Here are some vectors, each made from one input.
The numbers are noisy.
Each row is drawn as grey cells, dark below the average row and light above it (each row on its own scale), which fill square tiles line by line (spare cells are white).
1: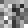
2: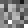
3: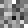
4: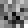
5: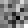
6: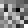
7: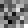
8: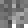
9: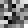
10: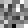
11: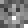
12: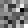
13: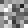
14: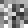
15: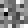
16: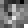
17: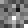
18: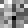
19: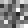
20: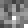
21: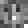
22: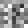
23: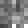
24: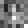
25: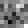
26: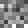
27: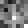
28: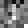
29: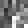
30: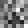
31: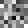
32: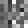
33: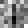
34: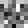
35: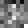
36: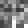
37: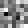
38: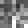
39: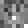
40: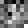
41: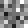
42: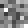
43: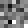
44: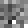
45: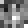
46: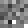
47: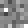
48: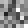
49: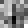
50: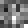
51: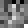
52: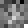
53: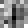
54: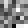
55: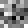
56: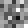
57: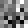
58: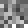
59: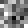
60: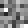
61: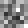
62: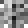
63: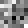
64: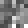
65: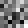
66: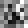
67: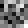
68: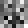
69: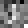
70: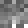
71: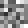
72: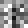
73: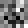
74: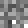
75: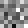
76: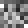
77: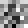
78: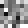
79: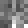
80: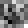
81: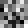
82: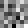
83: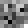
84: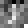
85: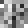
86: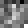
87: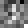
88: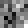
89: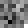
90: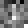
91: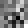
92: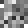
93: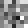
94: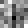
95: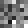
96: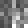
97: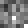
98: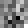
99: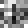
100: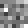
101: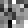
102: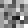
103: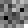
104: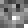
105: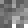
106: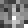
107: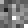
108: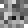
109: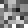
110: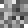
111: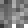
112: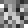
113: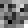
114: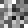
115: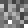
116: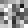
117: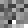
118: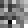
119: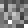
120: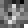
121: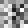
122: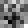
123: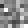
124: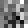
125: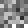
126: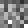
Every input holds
a point on an 8-point line and a true/false value.
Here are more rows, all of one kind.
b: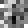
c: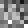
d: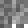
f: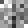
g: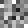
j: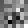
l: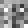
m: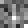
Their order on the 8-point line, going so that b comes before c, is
l, f, j, b, g, d, m, c.
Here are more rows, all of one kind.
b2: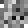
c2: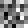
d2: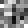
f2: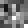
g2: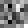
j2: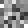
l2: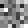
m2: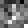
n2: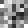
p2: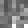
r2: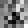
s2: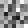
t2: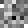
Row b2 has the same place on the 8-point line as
j2 and t2.
